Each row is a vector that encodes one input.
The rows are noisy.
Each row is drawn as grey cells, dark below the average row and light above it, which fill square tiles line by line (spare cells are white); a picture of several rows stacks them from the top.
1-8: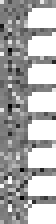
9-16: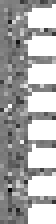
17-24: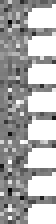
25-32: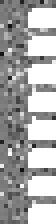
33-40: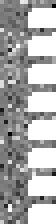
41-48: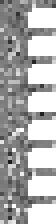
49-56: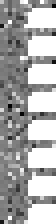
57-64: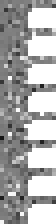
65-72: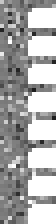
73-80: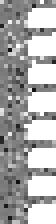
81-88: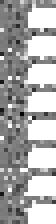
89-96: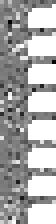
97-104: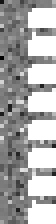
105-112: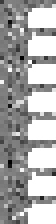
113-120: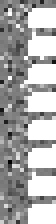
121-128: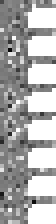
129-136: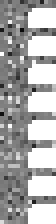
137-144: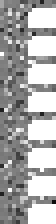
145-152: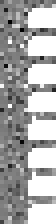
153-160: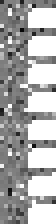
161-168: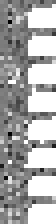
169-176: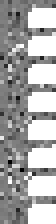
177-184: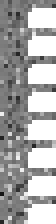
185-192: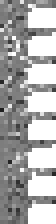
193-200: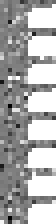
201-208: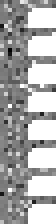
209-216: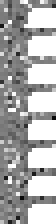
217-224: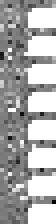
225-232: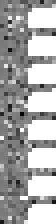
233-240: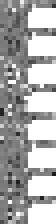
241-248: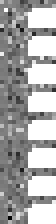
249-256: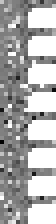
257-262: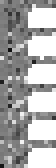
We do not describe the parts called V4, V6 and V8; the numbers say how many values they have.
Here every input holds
either one of 9 labels, a true/false value and a value of V4, or a point on a 5-point line, a value of V6 and a value of V8.
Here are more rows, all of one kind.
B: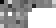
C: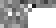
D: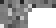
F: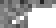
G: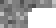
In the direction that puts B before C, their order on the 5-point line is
F, D, G, B, C.
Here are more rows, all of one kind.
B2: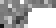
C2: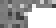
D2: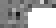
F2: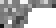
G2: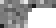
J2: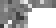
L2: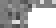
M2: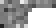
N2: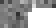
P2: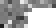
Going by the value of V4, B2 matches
M2 and P2.
